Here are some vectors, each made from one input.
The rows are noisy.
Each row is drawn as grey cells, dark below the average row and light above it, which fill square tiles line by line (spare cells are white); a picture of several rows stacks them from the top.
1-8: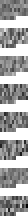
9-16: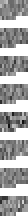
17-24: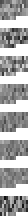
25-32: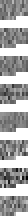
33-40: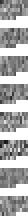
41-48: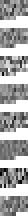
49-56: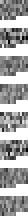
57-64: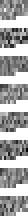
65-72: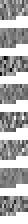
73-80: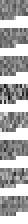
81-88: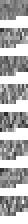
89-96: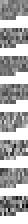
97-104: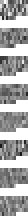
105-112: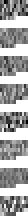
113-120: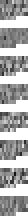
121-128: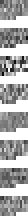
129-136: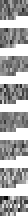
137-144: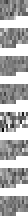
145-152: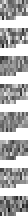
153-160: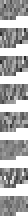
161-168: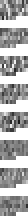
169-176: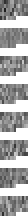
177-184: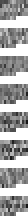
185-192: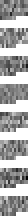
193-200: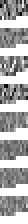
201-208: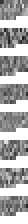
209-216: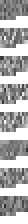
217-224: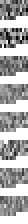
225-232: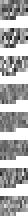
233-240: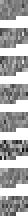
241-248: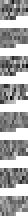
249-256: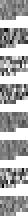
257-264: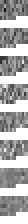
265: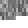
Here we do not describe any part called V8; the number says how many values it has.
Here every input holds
a true/false value and a value of V8, together with a list of up to three points on a 5-point line.
